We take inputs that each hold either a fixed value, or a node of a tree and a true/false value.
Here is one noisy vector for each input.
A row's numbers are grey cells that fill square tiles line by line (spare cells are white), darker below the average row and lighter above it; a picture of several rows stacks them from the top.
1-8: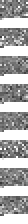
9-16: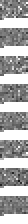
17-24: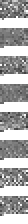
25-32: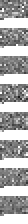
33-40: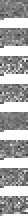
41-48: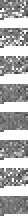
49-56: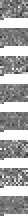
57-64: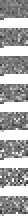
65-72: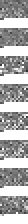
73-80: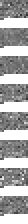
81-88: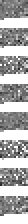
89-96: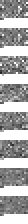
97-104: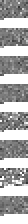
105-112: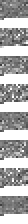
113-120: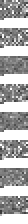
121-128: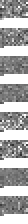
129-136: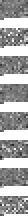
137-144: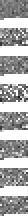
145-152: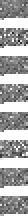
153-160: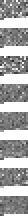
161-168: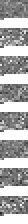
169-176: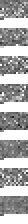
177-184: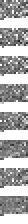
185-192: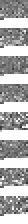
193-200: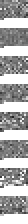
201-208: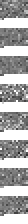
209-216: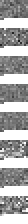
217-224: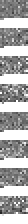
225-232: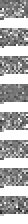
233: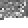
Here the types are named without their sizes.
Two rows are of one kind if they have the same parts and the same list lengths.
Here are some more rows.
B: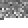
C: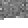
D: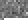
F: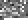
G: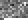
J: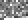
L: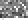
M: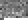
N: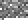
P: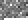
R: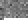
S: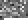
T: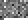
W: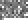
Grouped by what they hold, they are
B, C, D, G, J, L, M, N, P, R, W
F, S, T

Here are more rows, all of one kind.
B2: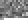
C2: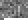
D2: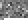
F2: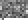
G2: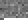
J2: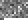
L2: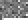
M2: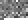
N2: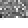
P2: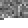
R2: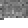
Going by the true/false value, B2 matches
G2, L2, N2 and R2.
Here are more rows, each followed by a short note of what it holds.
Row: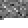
a fixed value
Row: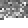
a node of a tree and a true/false value
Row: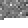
a node of a tree and a true/false value
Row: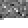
a fixed value
